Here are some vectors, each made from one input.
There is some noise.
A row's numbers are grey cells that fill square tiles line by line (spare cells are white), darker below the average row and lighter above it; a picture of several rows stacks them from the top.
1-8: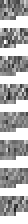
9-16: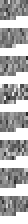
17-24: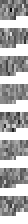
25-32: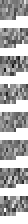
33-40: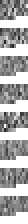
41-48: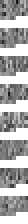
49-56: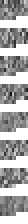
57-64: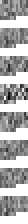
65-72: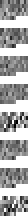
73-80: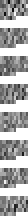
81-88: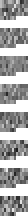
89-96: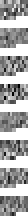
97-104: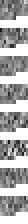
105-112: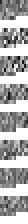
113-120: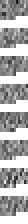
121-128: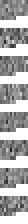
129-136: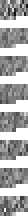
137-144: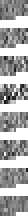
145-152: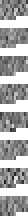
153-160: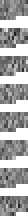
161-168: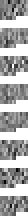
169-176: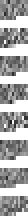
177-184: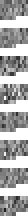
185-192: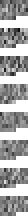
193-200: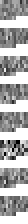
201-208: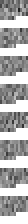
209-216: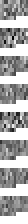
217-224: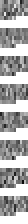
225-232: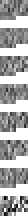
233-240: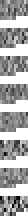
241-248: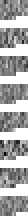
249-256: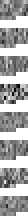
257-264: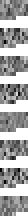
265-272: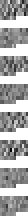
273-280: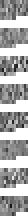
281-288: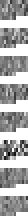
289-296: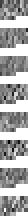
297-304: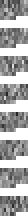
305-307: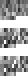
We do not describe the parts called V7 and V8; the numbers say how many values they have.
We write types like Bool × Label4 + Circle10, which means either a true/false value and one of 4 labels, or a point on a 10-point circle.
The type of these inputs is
Circle6 × (Circle6 + V8) + Tree11 + V7.
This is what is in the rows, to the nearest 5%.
About 55% of them hold a point on a 6-point circle, together with either a point on a 6-point circle, or a value of V8. About 25% of them hold a node of an 11-node tree. The rest hold a value of V7.
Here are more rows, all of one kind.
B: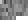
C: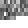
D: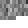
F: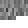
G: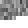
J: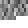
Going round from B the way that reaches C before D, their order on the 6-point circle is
B, C, F, D, J, G.
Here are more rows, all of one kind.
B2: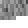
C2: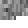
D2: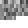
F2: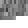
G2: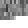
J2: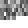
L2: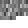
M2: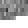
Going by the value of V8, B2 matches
G2 and M2.
